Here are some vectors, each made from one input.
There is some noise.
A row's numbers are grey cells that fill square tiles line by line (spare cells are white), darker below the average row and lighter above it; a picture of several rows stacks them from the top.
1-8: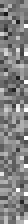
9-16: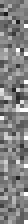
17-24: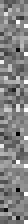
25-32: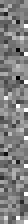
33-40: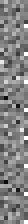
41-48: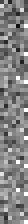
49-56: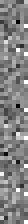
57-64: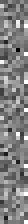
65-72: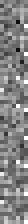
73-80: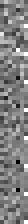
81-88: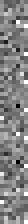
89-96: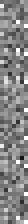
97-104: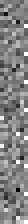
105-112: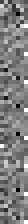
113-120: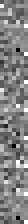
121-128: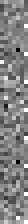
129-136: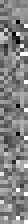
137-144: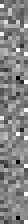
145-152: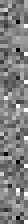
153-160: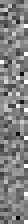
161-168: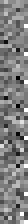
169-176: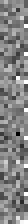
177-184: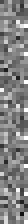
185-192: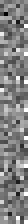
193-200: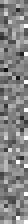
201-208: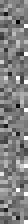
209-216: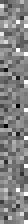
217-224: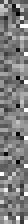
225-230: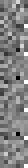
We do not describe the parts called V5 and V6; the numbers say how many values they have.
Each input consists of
either a true/false value, a value of V5 and a value of V6, or a list of up to two points on an 8-point line.
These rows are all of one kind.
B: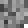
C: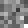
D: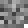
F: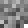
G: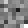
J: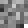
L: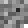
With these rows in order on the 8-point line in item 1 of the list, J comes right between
B and L.
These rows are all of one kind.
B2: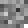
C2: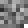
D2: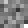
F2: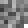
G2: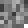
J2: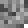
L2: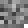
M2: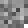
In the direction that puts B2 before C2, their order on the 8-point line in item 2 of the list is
M2, D2, B2, J2, G2, F2, C2, L2.
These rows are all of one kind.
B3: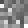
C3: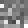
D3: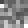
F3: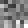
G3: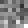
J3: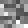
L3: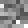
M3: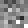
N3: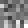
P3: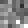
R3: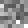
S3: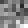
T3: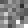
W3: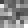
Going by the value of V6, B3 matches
D3, R3, S3 and W3.
